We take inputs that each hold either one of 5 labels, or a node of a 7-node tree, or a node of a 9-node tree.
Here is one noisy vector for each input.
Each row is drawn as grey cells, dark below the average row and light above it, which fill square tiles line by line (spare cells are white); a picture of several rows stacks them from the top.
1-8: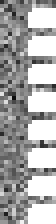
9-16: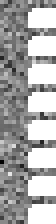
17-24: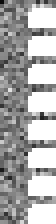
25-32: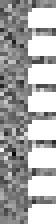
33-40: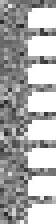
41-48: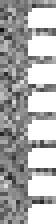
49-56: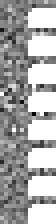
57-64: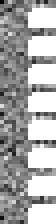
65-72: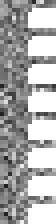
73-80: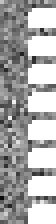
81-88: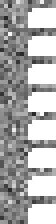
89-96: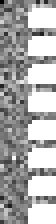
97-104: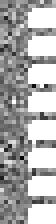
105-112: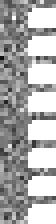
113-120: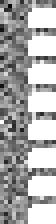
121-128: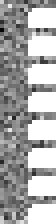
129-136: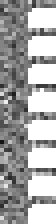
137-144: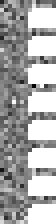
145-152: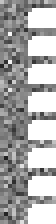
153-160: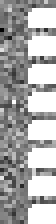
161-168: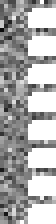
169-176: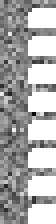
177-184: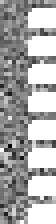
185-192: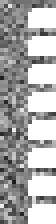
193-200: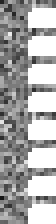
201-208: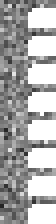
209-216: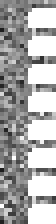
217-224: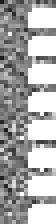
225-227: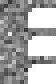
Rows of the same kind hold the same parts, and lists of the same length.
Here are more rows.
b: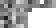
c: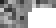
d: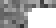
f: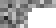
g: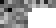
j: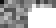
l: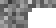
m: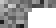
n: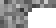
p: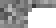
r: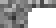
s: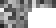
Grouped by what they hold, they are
b, f
c, g, j, s
d, l, m, n, p, r

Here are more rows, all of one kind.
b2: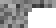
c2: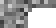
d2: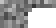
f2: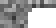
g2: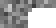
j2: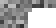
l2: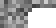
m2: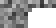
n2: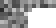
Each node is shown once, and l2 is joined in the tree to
c2 and g2.
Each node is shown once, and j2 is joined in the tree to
b2.
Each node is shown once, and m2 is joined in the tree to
f2.
